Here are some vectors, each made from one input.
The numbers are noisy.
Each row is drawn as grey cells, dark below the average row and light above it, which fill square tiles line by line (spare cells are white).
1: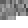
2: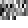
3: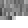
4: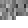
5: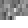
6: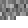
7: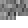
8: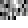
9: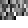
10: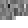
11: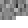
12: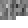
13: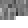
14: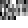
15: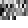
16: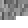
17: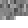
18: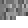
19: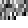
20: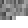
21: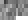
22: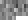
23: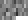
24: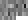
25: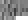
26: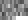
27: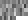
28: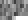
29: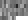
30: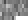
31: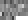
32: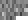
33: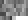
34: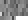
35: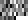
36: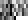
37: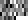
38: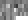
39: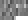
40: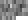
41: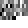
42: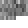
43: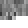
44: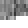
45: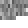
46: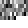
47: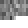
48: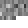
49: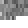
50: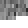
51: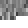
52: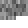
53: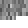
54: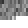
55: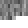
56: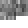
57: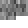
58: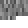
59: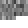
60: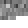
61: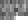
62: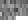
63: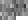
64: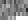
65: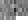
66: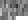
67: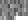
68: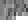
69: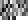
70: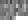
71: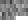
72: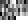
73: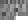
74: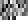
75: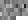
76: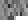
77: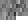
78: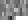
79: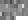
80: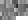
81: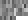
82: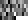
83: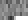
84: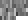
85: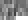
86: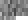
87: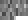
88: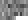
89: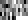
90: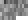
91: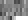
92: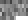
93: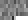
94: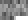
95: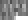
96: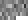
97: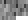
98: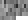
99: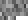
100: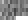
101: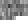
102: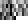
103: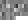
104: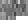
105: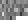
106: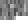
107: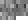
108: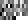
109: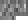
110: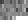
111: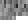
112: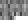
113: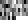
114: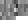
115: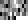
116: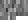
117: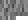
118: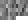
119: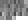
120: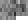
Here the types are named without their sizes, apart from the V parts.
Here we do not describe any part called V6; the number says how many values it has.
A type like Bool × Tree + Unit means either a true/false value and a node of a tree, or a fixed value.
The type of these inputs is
Bool × Bool × Bool × Bool × V6 + Line.
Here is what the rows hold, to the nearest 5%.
About 15% of them hold a point on a line. The rest hold four true/false values and a value of V6.
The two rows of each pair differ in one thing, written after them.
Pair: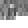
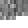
one of the four true/false values
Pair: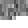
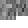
the value of V6
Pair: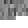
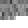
one of the four true/false values
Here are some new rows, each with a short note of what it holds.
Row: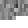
four true/false values and a value of V6
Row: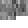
four true/false values and a value of V6
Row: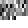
a point on a line
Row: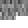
four true/false values and a value of V6
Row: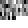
a point on a line
